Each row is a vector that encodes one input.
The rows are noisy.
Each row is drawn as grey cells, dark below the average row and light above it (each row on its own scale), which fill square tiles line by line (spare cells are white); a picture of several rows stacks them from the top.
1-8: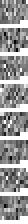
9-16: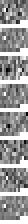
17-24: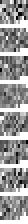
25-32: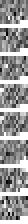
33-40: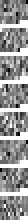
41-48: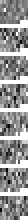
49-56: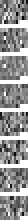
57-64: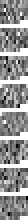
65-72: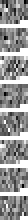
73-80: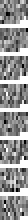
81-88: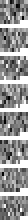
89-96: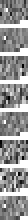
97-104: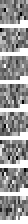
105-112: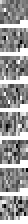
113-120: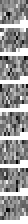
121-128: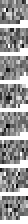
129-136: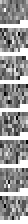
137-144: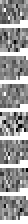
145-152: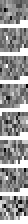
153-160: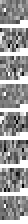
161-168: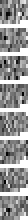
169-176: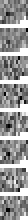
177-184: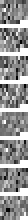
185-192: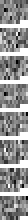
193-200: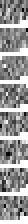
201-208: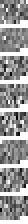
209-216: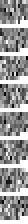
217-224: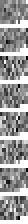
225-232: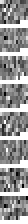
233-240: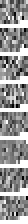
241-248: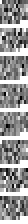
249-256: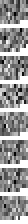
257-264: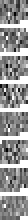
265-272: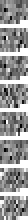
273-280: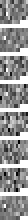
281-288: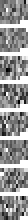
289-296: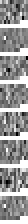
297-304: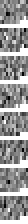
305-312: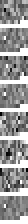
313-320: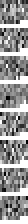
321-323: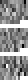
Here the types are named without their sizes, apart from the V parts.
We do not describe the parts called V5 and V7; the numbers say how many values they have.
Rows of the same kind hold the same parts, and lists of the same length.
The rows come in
4 kinds.
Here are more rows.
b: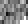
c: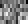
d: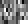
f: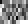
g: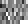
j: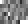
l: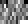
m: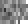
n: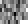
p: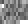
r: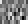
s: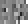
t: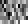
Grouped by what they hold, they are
b, p
c, d, g, j
f, l, m, s, t
n, r

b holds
a true/false value, a value of V5 and a value of V7.
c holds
a point on a line and a node of a tree.
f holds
a node of a tree and a value of V5.
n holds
a point on a line, a true/false value and a value of V7.
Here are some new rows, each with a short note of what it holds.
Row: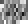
a true/false value, a value of V5 and a value of V7
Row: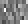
a point on a line, a true/false value and a value of V7
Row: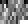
a node of a tree and a value of V5
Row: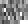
a point on a line, a true/false value and a value of V7
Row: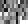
a point on a line and a node of a tree
